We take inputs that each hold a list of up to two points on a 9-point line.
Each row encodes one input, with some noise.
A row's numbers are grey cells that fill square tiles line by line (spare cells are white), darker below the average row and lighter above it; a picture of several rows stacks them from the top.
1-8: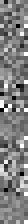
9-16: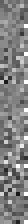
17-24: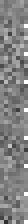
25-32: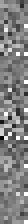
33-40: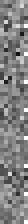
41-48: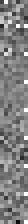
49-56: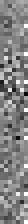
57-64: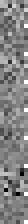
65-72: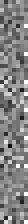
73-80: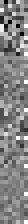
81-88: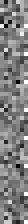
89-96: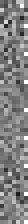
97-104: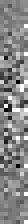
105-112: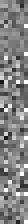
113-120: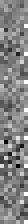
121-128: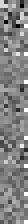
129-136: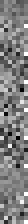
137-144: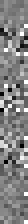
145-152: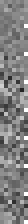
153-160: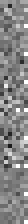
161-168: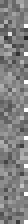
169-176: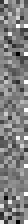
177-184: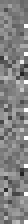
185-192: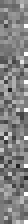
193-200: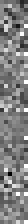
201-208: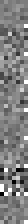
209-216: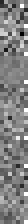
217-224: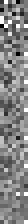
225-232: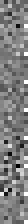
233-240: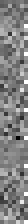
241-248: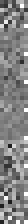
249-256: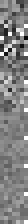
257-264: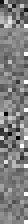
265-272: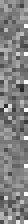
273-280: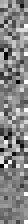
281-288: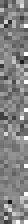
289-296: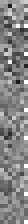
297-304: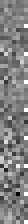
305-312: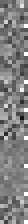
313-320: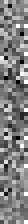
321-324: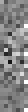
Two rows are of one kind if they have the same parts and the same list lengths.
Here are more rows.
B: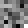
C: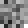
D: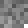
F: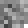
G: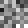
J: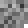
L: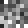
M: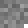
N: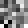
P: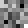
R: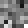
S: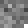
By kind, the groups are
B, J, P, S
C, D, F, L, M, N, R
G

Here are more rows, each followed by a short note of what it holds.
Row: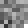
a list of two items
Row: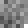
a list of one item
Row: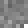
a list of two items
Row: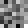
a list of two items
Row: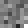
a list of two items
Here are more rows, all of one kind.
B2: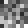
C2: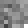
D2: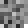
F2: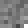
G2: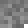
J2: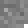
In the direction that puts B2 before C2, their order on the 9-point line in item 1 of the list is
G2, B2, C2, F2, J2, D2.
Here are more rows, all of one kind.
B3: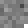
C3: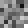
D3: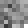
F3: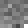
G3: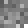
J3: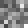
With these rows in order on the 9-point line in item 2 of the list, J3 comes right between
C3 and F3.
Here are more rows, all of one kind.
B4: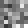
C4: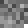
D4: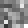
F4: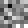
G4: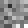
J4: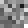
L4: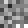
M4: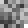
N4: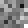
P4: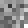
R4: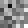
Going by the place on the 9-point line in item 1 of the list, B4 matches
C4 and L4.
